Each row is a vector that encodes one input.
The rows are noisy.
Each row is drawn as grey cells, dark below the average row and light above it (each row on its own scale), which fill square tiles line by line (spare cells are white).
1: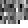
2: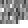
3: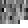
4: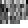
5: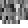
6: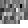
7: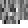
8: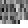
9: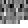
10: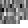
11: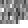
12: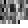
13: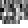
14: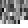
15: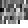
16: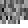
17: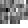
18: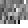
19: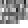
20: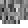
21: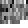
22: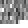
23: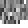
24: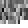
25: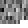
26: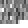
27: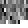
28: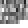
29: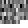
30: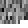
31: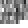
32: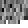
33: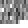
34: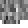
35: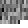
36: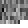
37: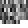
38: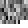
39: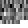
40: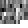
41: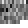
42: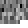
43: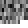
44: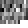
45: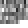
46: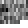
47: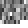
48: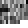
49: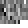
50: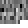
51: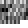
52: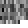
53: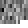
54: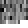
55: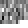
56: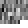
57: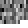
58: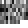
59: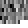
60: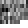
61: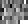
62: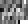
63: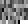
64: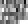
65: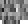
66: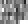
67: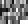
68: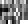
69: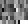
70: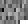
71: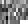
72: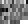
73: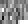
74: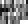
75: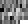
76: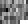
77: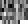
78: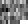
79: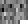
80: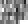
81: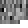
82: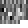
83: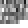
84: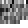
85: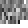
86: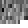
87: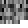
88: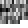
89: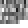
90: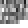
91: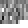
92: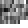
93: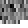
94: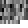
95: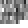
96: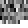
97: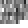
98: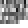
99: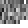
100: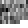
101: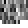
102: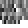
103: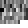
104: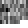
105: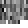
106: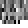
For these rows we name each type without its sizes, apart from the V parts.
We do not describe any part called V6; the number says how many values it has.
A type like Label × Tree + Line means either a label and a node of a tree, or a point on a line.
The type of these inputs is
(Bool × Bool × Bool + Unit) × V6 + Line.
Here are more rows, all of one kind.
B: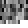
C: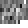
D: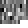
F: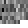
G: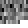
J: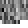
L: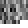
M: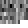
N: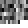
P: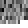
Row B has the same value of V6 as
D, J and L.
